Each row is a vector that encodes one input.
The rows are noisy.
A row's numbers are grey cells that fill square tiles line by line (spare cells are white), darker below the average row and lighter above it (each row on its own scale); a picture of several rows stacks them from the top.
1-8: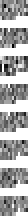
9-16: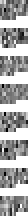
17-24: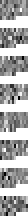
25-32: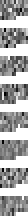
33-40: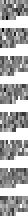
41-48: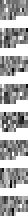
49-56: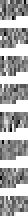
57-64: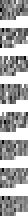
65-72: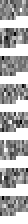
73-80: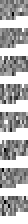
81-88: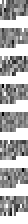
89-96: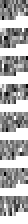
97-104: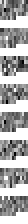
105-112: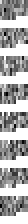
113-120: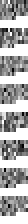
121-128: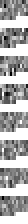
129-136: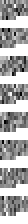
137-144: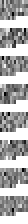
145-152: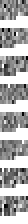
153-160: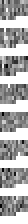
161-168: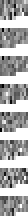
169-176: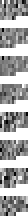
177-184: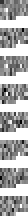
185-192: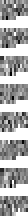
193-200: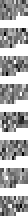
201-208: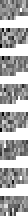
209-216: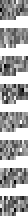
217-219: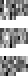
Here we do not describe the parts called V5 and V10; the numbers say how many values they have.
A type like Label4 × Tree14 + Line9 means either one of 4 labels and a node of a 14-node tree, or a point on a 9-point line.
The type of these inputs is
(Bool × Bool × Bool + Unit) × Label6 × V10 + V5.
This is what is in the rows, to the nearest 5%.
About 85% of them hold one of 6 labels and a value of V10, together with either a fixed value, or three true/false values. The rest hold a value of V5.
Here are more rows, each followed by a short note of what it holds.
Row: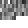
one of 6 labels, three true/false values and a value of V10
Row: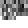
a value of V5
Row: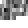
one of 6 labels and a value of V10
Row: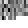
one of 6 labels and a value of V10
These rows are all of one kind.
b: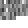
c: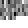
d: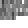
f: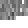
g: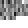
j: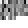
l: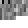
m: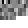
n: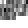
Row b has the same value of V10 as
m and n.
